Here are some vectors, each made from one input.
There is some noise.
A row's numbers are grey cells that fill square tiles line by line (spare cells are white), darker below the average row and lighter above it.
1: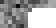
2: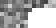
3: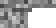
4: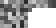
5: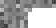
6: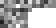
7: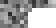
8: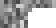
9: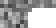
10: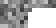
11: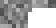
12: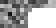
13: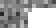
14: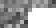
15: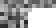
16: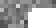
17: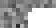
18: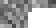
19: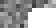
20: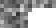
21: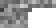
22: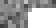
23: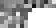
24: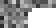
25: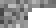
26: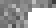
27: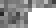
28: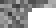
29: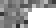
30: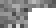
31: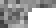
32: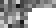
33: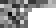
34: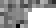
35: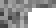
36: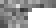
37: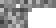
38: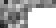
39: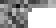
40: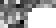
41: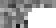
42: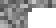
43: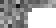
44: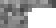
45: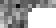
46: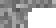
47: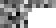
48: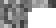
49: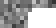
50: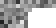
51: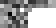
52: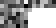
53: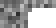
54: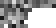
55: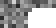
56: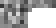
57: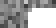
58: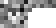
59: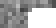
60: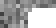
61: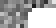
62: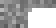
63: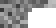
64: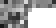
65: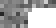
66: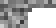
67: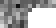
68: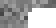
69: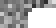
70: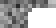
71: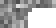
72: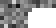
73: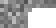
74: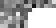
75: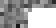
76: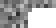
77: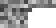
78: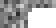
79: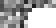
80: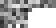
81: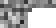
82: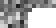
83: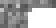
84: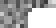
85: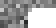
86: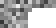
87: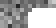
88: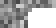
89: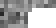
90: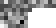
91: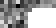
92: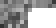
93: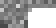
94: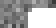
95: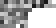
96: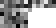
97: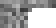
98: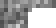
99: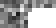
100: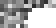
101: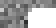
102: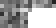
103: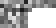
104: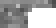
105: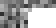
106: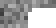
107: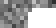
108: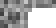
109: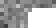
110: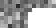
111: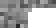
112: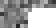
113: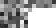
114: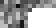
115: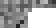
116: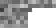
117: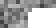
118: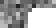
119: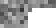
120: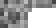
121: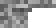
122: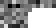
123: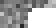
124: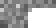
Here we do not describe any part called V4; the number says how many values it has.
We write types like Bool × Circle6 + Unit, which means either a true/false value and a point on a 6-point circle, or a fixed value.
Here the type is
Bool × V4 + List3(Line5).
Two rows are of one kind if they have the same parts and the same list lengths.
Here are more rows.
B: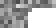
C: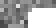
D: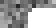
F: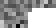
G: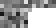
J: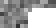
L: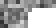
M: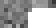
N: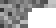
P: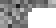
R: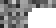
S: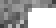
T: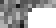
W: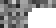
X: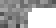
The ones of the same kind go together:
B, F
C, M, S
D, N, P, T
G, J, L, X
R, W

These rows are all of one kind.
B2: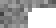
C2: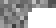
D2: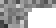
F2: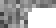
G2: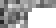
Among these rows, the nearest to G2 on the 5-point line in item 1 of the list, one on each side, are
B2 and C2.
